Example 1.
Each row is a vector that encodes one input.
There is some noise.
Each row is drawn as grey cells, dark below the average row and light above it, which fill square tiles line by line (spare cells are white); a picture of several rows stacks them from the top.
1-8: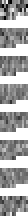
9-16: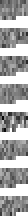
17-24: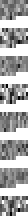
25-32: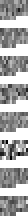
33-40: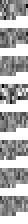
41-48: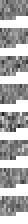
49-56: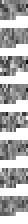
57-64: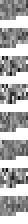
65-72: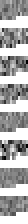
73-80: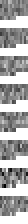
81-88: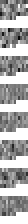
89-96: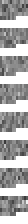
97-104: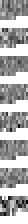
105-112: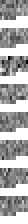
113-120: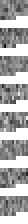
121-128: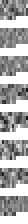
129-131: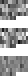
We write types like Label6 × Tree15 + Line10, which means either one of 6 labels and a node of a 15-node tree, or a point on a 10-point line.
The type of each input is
Line8 × Line8 × Line8.
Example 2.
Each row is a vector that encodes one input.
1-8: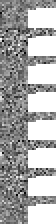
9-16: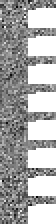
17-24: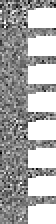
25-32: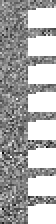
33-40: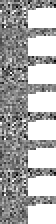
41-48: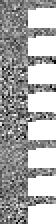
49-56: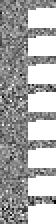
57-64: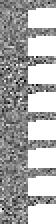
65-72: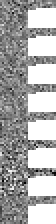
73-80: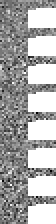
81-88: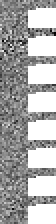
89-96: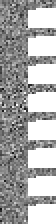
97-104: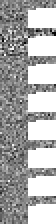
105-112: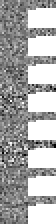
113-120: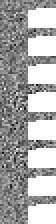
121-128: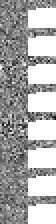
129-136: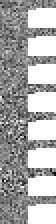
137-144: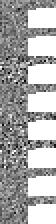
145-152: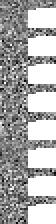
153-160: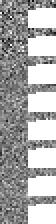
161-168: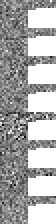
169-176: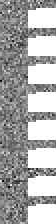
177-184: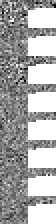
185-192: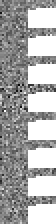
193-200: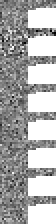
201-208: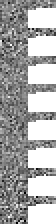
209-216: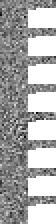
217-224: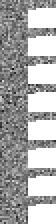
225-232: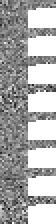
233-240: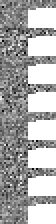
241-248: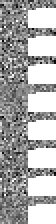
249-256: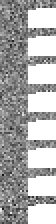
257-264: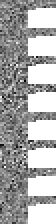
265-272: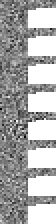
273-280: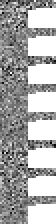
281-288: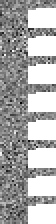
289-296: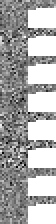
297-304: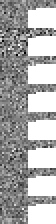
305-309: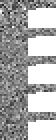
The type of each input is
Bool × Bool × Bool × (Tree12 + Unit) + Tree13.
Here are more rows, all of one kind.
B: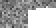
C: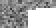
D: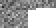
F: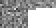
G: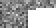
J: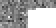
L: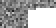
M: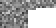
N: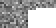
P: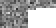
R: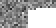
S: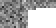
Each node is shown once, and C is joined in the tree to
S.
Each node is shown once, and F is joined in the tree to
D and J.
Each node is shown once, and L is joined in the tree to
J.
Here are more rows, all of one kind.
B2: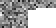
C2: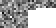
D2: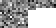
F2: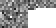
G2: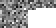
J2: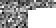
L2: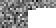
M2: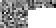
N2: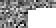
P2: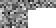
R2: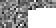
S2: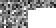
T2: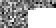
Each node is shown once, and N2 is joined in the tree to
J2 and R2.
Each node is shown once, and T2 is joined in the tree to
M2.
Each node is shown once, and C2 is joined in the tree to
D2 and F2.
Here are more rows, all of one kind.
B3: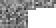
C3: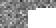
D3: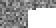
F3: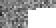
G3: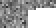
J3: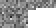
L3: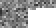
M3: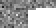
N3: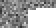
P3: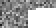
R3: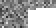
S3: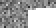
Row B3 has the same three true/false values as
F3, L3, N3 and R3.
